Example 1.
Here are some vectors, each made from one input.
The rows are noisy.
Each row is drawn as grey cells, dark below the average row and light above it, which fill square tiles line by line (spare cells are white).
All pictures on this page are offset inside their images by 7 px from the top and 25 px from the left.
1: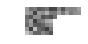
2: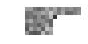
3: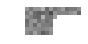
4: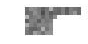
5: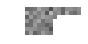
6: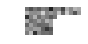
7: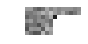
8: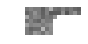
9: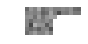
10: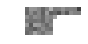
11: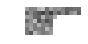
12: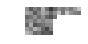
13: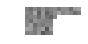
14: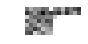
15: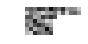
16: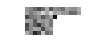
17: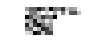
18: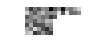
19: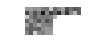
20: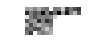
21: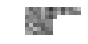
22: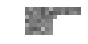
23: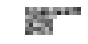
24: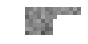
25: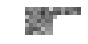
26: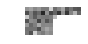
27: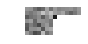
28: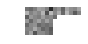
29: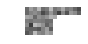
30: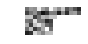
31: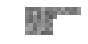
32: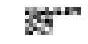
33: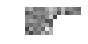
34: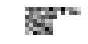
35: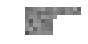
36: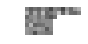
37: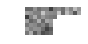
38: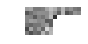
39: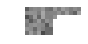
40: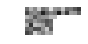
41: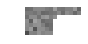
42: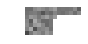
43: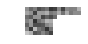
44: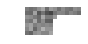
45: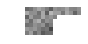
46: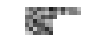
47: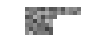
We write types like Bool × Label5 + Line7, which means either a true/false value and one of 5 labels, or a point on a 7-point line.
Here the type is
List2(Line4).
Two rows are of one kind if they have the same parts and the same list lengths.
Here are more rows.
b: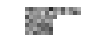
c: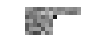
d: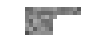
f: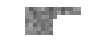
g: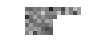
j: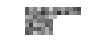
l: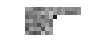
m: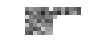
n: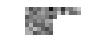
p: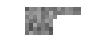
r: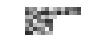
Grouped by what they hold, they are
b, d, f, g, n, r
c, l
j, m, p

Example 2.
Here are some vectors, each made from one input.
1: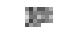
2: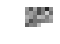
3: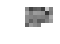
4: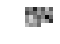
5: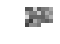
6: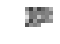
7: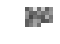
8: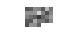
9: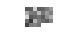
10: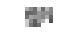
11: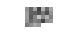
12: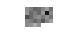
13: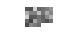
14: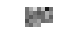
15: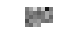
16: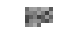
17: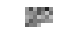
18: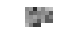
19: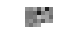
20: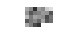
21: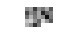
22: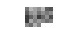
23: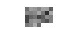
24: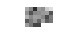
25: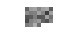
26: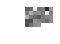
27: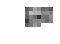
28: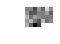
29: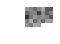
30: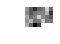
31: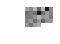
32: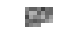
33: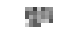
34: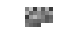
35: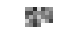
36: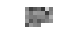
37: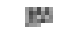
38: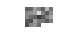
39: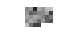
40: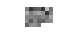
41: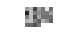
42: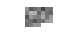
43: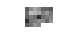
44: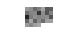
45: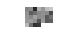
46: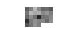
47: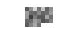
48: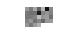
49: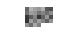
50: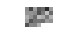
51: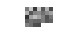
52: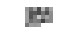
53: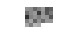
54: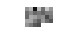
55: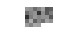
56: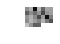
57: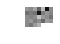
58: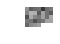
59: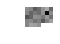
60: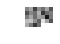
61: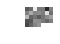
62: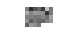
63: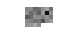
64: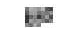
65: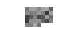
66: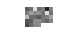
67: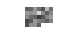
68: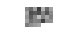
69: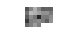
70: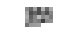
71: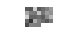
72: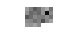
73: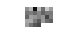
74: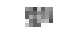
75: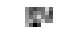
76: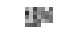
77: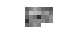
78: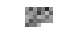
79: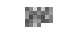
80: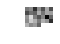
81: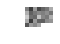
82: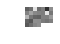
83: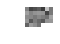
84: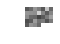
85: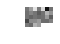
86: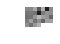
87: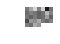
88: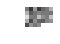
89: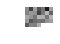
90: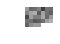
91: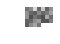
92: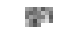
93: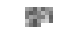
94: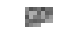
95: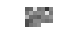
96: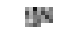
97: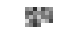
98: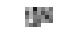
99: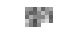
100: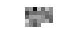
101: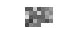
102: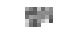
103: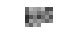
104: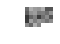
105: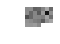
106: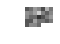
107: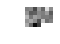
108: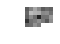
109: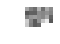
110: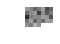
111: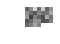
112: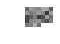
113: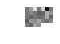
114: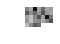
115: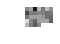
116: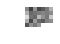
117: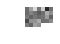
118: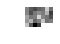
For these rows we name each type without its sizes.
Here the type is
Bool × Bool × Bool × Bool + Tree.
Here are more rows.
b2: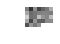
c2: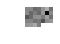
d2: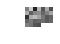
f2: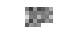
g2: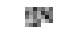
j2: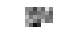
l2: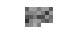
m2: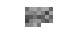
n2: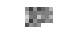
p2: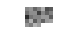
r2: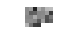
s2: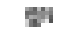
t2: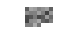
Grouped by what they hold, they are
b2, c2, f2, l2, m2, n2, p2, t2
d2, g2, j2, r2, s2

